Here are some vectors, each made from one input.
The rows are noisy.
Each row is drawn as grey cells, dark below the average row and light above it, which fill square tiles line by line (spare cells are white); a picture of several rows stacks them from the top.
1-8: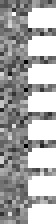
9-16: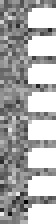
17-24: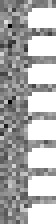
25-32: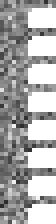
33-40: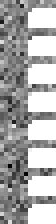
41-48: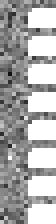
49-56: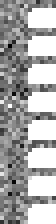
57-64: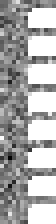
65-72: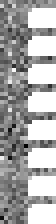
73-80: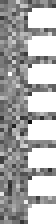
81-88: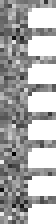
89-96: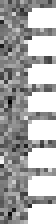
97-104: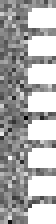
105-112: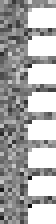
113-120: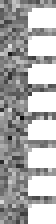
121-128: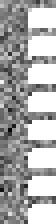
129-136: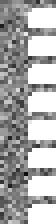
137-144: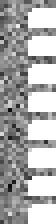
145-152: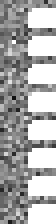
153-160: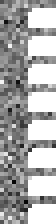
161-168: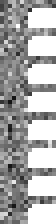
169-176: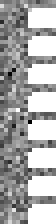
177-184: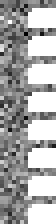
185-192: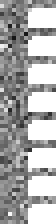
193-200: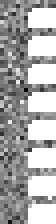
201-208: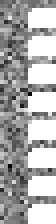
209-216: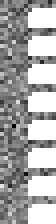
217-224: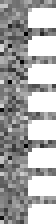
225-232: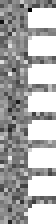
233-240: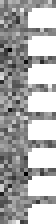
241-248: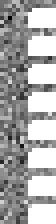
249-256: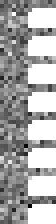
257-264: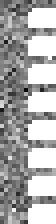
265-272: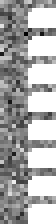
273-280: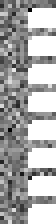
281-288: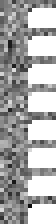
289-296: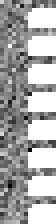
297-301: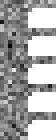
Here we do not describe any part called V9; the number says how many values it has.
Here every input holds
a point on an 8-point circle and a true/false value, together with a list of up to two values of V9.
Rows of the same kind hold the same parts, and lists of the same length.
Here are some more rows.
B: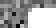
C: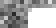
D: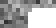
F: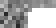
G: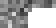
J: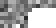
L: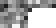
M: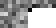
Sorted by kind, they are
B, C, D, F
G
J, L, M

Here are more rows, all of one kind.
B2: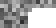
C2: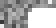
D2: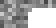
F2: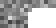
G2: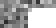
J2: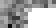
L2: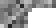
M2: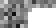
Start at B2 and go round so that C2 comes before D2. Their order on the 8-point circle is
B2, M2, J2, L2, C2, D2, F2, G2.
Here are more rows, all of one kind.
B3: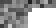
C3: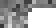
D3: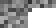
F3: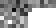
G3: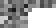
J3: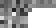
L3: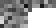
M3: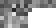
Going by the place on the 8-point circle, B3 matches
D3 and L3.
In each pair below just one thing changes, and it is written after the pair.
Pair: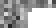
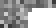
the value of V9 in item 2 of the list
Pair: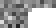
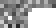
the value of V9 in item 2 of the list
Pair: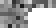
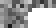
the value of V9 in item 2 of the list
